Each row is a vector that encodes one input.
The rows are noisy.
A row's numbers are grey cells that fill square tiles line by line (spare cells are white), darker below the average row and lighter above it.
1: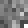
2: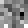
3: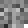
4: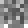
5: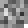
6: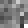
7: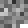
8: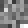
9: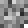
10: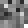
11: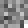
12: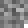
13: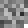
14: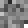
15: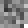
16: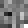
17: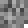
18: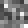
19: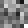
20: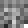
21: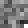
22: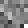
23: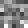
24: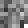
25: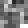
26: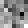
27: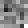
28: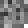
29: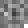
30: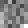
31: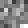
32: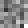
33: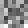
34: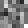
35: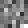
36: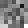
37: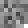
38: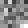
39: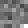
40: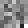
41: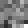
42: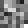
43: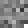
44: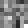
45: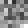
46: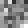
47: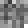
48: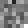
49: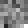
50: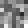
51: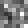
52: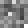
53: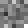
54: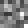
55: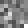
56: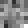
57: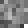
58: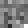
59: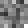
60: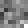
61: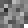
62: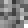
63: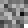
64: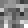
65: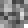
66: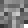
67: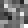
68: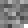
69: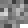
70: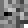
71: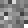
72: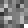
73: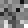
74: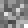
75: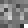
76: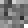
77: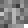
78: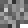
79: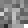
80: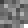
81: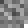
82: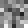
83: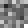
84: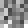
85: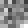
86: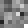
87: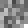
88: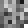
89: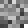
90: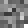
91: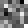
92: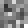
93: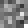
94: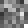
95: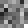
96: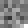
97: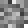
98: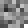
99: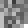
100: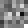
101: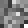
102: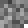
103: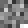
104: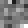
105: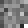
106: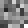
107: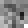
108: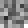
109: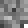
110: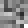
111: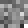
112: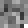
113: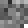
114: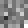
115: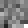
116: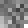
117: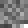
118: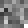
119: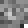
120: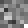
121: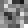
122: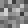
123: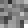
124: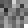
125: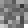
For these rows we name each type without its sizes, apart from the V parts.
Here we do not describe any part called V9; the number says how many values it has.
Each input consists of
a point on a line and a value of V9, together with either a fixed value, or three true/false values.
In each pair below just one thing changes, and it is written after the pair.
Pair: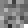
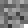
the value of V9
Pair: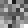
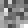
the place on the line
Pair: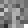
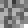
the value of V9
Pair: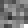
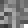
the value of V9
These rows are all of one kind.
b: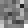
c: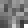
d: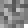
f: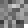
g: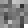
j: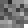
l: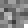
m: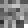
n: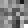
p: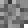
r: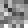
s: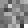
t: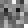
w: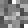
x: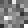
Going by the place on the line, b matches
f, j, l and x.
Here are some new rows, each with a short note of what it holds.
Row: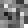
a point on a line and a value of V9
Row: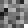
a point on a line, three true/false values and a value of V9
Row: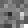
a point on a line and a value of V9
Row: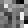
a point on a line and a value of V9
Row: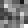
a point on a line and a value of V9
